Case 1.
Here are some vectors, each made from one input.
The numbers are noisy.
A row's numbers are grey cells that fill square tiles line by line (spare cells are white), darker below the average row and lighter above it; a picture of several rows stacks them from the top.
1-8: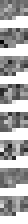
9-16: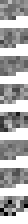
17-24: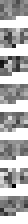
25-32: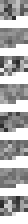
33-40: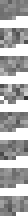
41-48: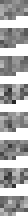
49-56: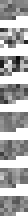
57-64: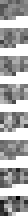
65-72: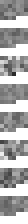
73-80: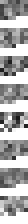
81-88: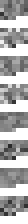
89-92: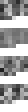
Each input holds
either a point on an 11-point line, or three true/false values.
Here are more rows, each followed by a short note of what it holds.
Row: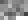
three true/false values
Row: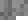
three true/false values
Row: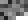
three true/false values
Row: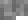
a point on an 11-point line
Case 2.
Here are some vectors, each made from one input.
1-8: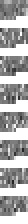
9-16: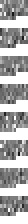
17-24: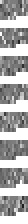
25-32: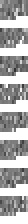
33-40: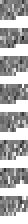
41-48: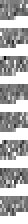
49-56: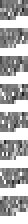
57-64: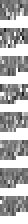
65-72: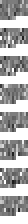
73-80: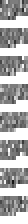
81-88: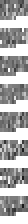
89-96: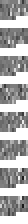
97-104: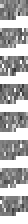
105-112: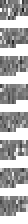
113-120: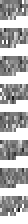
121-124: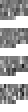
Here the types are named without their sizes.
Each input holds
a point on a line and three true/false values.
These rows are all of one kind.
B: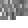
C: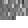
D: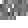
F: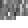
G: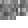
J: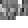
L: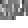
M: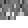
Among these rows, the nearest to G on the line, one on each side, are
D and F.
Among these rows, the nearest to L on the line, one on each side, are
C and J.
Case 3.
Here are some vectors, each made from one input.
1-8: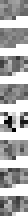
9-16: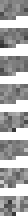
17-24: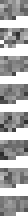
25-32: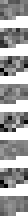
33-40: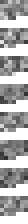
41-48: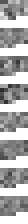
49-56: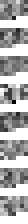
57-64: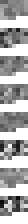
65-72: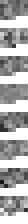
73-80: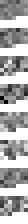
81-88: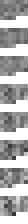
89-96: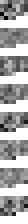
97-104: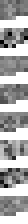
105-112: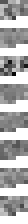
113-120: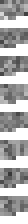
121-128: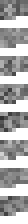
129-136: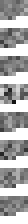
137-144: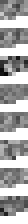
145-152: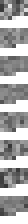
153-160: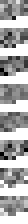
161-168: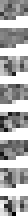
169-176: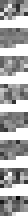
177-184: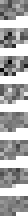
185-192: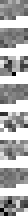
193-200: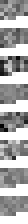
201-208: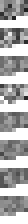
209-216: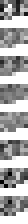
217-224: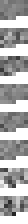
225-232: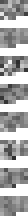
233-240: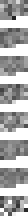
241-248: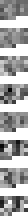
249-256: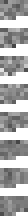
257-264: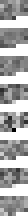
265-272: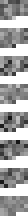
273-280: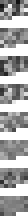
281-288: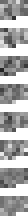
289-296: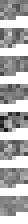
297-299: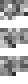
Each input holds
a point on a 15-point circle and a point on an 11-point line.
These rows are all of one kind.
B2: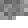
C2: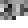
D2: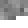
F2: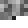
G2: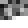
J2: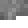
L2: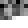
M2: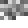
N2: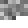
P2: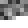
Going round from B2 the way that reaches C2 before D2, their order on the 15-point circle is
B2, P2, C2, J2, F2, M2, N2, L2, D2, G2.
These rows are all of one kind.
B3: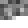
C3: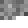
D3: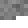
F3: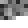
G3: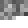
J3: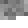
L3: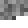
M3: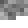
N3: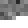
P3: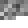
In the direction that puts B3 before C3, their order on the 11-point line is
M3, P3, J3, L3, D3, F3, B3, G3, C3, N3.
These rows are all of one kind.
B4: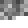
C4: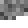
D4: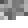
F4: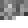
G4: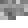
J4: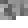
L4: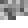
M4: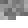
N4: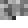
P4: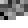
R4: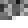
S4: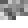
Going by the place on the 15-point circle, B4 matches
D4 and M4.
